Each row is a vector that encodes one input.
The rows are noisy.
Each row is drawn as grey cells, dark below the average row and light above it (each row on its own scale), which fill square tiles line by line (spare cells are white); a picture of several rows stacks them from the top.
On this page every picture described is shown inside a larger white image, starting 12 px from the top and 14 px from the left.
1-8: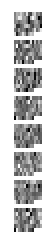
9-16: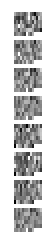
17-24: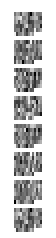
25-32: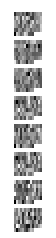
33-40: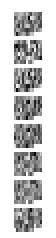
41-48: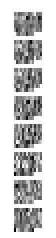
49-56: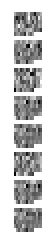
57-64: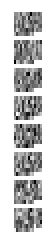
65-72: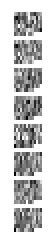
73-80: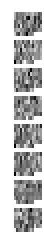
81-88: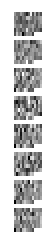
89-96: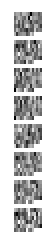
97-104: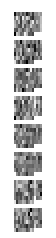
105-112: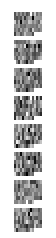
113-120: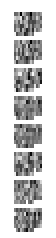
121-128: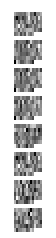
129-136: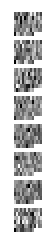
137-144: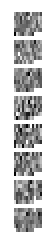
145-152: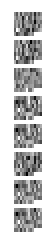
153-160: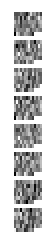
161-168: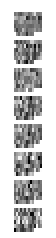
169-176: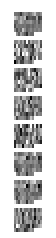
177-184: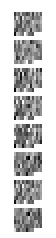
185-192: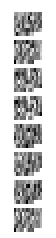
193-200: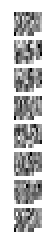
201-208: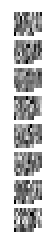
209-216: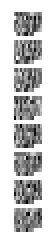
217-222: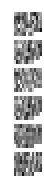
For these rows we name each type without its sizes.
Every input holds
either three true/false values, or a list of points on a line.
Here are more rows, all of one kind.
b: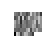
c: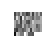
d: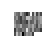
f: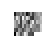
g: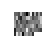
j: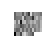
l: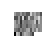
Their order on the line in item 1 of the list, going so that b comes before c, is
j, l, b, d, g, c, f.
